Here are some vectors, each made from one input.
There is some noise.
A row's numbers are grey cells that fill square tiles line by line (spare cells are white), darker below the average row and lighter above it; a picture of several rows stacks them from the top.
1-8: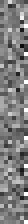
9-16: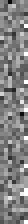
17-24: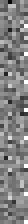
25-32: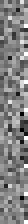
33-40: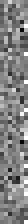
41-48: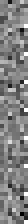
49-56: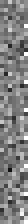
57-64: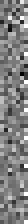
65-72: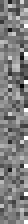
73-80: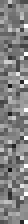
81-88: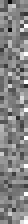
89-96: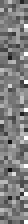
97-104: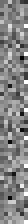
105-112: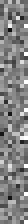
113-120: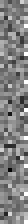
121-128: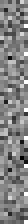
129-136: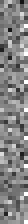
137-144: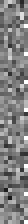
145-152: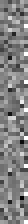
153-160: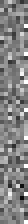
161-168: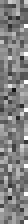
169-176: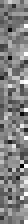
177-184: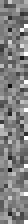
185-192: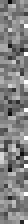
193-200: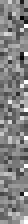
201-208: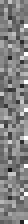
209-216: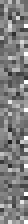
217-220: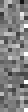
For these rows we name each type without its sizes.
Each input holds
either a label, or three true/false values.
